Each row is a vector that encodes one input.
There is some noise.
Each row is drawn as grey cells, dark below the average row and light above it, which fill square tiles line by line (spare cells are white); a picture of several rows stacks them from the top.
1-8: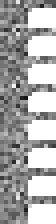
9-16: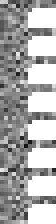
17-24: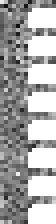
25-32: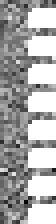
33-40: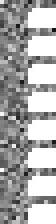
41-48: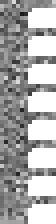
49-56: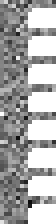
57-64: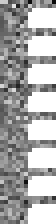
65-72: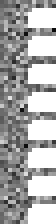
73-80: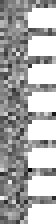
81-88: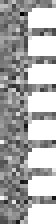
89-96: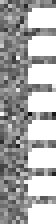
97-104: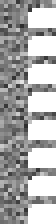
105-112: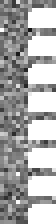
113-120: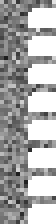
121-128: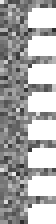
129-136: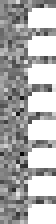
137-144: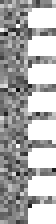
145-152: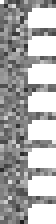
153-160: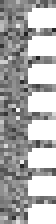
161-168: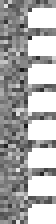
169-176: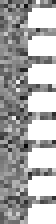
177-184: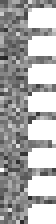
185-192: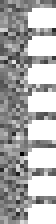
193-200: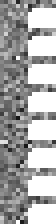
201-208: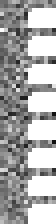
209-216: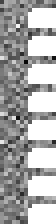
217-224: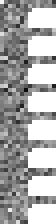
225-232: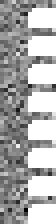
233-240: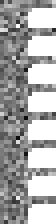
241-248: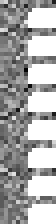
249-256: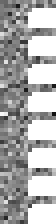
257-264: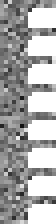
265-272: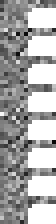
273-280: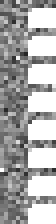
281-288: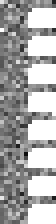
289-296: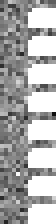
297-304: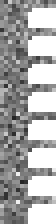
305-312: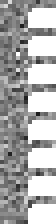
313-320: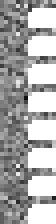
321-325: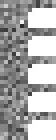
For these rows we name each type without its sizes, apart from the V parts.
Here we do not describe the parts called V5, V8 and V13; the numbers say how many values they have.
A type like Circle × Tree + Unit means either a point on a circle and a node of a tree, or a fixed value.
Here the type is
Bool × Circle + Label × V8 × V13 + Line × List(V5).
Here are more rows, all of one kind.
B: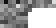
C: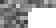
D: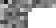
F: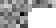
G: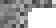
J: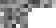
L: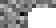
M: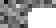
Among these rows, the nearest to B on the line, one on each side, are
C and M.
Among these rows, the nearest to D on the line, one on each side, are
C and F.
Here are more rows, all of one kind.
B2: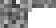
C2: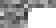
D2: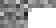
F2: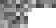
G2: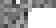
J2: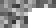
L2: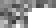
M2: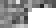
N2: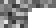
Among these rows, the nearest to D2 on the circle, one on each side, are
C2 and G2.
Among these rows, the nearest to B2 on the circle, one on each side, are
G2 and N2.
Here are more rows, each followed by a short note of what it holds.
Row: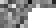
a label, a value of V8 and a value of V13
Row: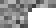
a point on a line, together with a list of one item
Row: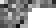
a label, a value of V8 and a value of V13
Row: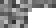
a point on a circle and a true/false value
